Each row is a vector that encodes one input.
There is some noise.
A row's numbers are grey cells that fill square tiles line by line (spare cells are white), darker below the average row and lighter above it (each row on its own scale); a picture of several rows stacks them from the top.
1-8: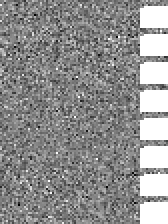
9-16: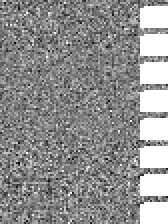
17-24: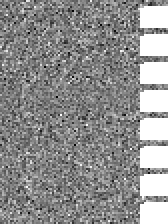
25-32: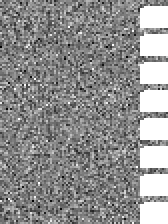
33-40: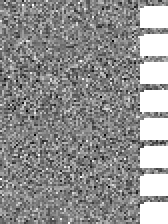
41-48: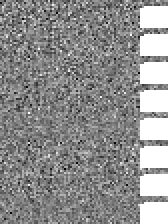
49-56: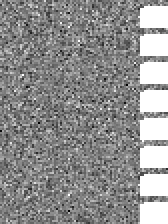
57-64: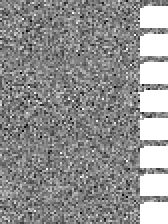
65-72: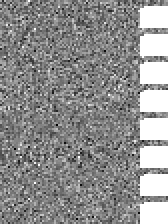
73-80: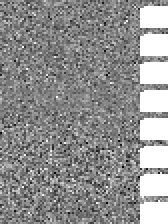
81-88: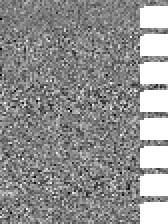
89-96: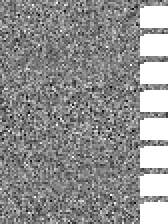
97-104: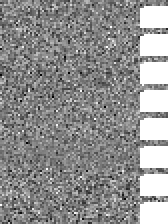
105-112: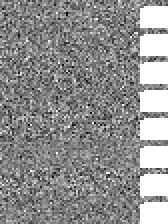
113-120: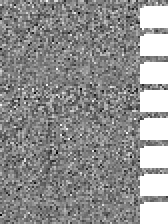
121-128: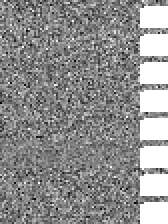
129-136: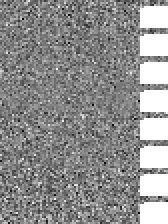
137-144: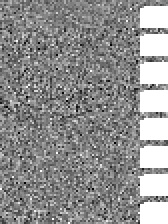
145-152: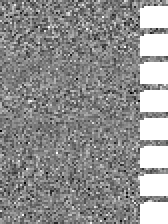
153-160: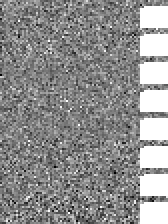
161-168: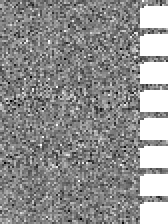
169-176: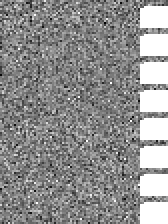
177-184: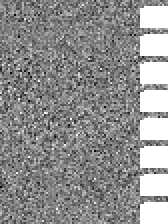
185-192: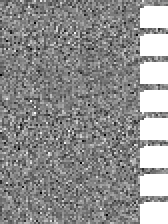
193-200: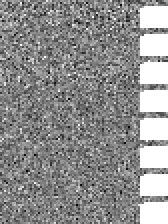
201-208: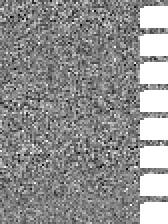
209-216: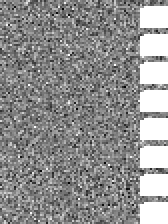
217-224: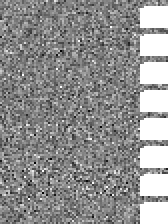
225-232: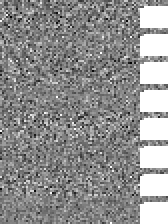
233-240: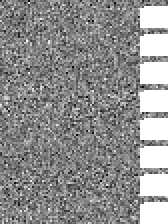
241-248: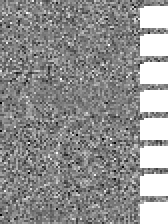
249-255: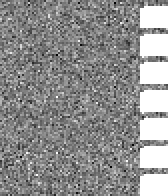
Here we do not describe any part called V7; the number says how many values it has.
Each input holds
a value of V7, together with either a point on a 16-point circle, or a list of up to two points on an 8-point circle.
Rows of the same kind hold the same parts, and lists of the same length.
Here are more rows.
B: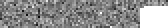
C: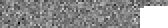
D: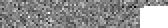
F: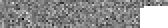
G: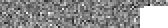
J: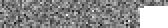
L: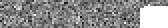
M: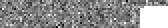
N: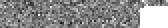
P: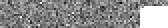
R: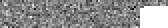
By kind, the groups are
B, D
C, F, G, J, P, R
L
M, N

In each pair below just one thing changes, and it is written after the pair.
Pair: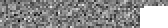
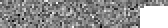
the value of V7
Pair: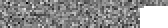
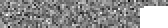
the place on the 8-point circle in item 1 of the list
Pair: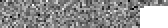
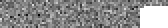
the place on the 8-point circle in item 2 of the list
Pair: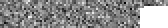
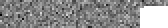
the place on the 8-point circle in item 2 of the list
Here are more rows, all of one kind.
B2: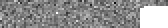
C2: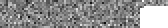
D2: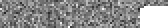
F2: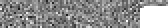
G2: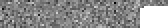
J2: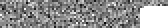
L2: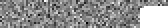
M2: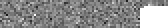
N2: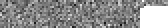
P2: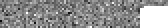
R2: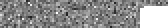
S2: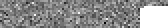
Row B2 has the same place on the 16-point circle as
M2 and P2.
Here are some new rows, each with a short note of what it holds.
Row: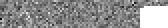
a value of V7, together with a list of one item
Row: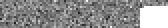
a value of V7, together with a list of one item
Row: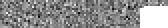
a value of V7, together with a list of one item
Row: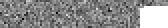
a value of V7, together with a list of two items
